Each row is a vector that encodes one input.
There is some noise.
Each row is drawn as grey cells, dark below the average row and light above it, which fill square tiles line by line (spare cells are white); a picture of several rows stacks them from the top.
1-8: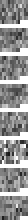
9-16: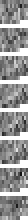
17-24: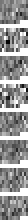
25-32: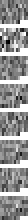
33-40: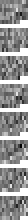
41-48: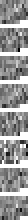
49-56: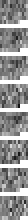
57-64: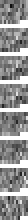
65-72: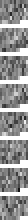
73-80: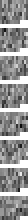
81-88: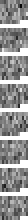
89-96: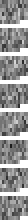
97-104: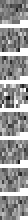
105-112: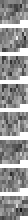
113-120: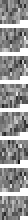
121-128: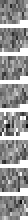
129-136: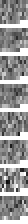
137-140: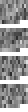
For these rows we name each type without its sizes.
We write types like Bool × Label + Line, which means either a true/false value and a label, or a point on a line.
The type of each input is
Bool × Bool × Bool + Unit.
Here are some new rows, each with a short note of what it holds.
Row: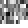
a fixed value
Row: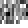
a fixed value
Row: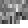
three true/false values
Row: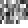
a fixed value
